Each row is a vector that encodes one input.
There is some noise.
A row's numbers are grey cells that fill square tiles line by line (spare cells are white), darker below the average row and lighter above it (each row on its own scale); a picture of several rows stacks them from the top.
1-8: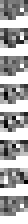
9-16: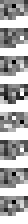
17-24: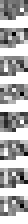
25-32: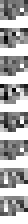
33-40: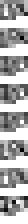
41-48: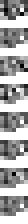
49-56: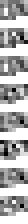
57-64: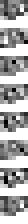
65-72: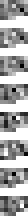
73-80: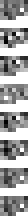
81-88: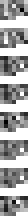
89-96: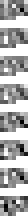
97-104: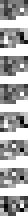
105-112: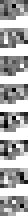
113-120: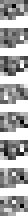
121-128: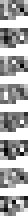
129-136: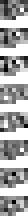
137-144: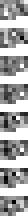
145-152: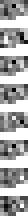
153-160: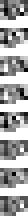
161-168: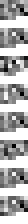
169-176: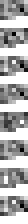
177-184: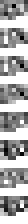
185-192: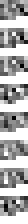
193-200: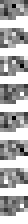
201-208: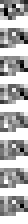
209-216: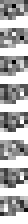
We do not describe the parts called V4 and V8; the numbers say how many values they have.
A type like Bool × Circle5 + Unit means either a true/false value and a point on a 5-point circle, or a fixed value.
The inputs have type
Bool × V8 + Line7 × V4.
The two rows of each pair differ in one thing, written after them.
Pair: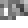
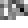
the true/false value
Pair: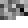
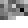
the true/false value
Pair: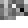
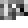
the true/false value
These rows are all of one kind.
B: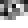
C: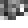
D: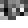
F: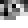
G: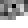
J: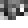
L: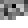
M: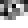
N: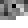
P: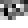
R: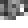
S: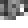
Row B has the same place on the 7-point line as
G, M, R and S.
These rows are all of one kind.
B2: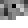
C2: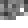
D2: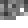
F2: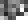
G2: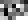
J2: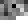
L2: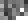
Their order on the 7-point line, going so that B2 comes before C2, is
B2, L2, G2, F2, C2, D2, J2.
